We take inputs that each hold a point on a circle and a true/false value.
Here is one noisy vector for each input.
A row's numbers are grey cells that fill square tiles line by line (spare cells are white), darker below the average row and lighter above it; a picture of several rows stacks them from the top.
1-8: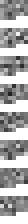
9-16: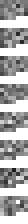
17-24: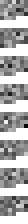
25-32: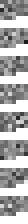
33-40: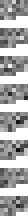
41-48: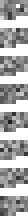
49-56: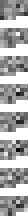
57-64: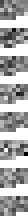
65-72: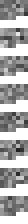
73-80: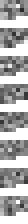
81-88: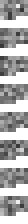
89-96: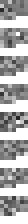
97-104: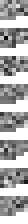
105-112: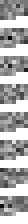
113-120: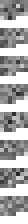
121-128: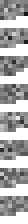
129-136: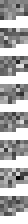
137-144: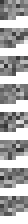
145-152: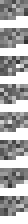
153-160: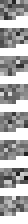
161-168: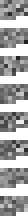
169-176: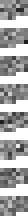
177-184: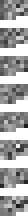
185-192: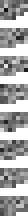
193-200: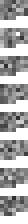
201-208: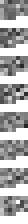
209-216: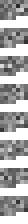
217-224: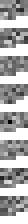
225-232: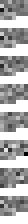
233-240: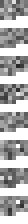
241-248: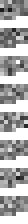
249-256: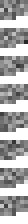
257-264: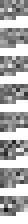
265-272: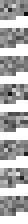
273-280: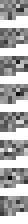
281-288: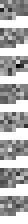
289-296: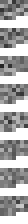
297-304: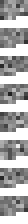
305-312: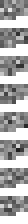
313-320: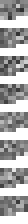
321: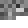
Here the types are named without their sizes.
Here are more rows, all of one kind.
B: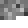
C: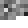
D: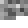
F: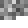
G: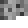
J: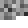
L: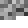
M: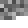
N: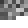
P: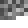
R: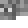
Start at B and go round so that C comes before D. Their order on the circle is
B, L, C, D, J, M, P, G, N, F, R.
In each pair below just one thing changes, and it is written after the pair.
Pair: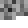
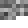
the place on the circle
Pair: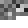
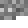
the true/false value
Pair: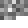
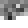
the place on the circle
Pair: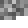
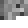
the true/false value
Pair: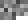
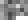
the place on the circle
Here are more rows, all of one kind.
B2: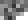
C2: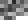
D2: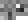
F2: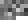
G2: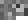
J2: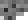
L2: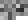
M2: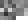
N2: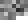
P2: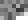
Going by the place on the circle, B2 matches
J2, N2 and P2.
